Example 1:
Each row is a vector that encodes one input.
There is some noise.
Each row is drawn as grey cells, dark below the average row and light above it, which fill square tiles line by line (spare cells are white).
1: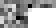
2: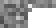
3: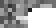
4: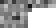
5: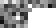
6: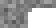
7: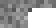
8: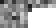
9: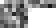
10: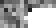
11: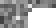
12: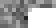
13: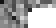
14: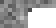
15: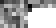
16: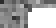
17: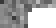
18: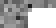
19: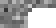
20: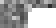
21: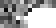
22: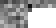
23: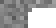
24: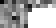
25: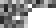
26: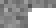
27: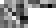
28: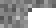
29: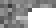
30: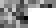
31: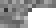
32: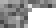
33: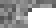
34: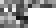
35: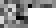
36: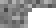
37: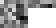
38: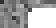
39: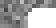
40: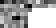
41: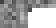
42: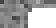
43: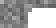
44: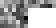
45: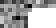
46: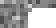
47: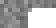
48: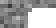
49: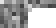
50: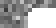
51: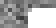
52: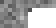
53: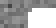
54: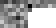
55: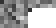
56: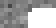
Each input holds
a point on an 8-point line.
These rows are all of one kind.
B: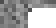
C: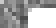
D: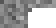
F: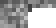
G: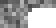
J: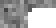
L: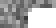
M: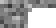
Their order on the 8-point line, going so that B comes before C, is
B, D, L, M, C, F, G, J.
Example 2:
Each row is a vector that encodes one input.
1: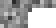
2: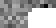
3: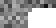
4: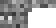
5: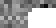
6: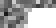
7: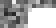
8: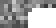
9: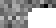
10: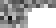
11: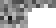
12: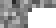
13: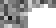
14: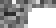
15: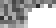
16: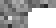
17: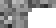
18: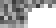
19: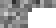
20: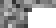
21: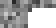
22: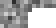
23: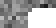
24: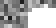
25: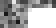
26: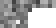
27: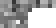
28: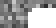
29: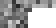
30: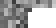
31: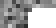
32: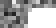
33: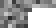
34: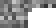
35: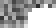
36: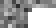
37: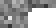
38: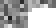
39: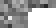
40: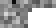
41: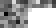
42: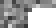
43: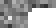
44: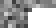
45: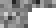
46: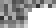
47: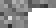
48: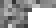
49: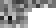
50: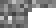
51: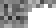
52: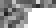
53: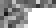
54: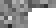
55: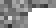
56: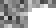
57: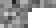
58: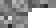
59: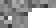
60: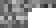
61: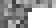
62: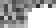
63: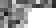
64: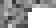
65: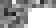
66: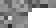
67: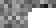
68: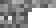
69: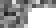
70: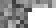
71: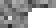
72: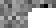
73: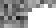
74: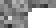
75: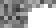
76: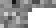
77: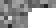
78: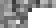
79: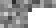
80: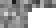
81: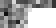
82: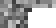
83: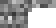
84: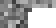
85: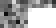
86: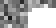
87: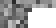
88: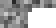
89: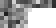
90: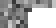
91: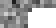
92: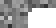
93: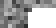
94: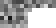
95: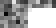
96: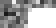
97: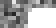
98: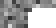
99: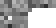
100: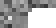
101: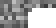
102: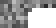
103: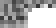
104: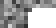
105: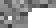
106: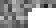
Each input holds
four true/false values.
